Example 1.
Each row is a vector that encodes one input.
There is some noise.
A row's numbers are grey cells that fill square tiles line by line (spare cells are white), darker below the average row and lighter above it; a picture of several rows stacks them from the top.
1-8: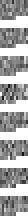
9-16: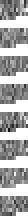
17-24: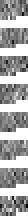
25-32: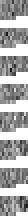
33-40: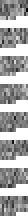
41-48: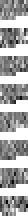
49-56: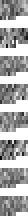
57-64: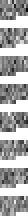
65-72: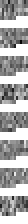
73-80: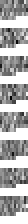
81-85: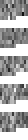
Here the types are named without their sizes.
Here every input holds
either a label, or four true/false values.
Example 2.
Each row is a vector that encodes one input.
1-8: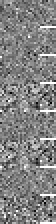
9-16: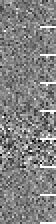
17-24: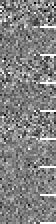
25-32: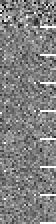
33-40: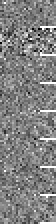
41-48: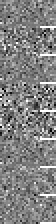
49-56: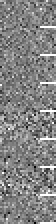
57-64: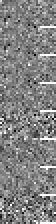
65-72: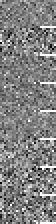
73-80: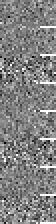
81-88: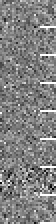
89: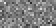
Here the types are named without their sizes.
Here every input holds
either a point on a line, or four true/false values.
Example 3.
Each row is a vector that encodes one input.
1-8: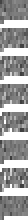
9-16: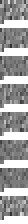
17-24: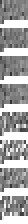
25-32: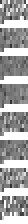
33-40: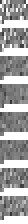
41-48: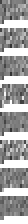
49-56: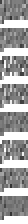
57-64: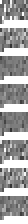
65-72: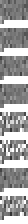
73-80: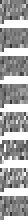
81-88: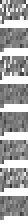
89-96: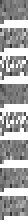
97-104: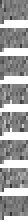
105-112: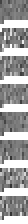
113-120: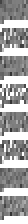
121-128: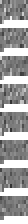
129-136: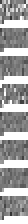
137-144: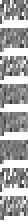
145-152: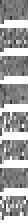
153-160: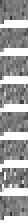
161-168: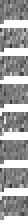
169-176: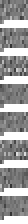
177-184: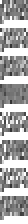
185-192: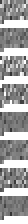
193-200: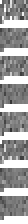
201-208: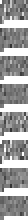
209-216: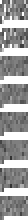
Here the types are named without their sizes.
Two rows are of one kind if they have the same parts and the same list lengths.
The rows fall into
2 kinds.
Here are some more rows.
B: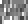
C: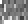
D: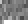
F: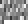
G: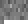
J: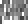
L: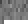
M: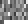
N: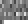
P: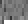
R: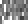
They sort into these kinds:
B, C, D, F, G, J, L, P, R
M, N

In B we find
a node of a tree and a true/false value.
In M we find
a fixed value.
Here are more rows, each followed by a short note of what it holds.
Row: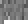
a node of a tree and a true/false value
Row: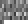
a fixed value
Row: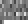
a fixed value
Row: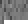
a node of a tree and a true/false value
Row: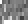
a node of a tree and a true/false value
